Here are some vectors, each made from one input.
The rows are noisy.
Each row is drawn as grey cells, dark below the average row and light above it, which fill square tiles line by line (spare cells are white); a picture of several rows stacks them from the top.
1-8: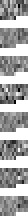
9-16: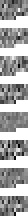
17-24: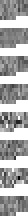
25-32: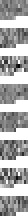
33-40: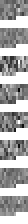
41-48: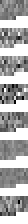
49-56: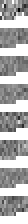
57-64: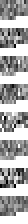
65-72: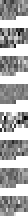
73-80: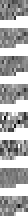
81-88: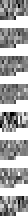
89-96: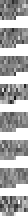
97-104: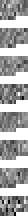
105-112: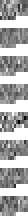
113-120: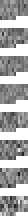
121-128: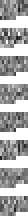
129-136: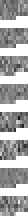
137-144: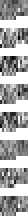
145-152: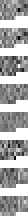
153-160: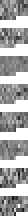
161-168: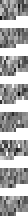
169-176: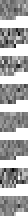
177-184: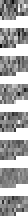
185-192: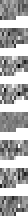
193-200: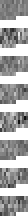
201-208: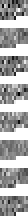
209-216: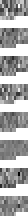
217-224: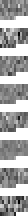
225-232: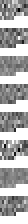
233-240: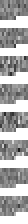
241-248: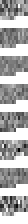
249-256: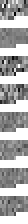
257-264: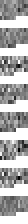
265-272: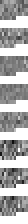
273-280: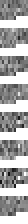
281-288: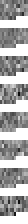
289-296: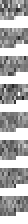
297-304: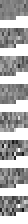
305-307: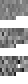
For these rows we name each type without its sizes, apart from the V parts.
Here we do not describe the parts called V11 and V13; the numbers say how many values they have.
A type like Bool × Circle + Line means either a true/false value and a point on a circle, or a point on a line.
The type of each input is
(Bool × Bool × Bool × Bool + V11) × V13 + Label.
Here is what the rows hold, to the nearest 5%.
About 15% of them hold a label. The rest hold a value of V13, together with either four true/false values, or a value of V11.
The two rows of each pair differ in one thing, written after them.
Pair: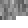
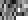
the value of V13
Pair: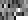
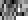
the value of V13
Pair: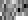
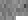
one of the four true/false values
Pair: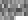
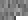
the value of V13
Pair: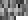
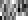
the value of V13
